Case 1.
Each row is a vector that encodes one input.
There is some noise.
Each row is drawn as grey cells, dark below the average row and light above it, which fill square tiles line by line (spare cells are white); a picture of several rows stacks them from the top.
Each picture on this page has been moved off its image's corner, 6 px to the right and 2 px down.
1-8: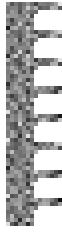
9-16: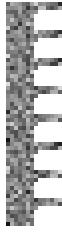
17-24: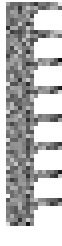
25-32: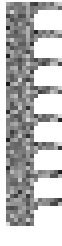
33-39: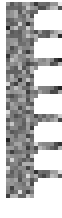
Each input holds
a point on a 6-point line and a true/false value.
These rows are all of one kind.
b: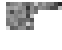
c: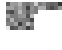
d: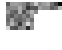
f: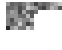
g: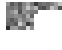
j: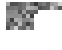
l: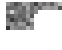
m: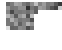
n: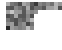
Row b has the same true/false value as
c, d and m.
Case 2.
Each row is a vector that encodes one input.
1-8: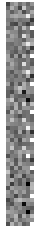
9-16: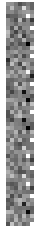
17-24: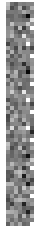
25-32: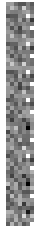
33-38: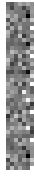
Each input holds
a point on a 6-point line and a true/false value.
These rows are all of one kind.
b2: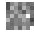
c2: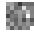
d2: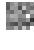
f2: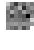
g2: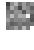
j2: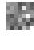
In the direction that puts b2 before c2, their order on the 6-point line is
b2, g2, d2, j2, f2, c2.
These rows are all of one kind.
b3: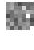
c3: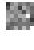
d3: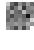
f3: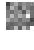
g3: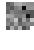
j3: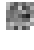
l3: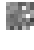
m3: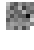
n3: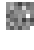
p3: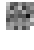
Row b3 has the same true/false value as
c3, f3, l3 and n3.
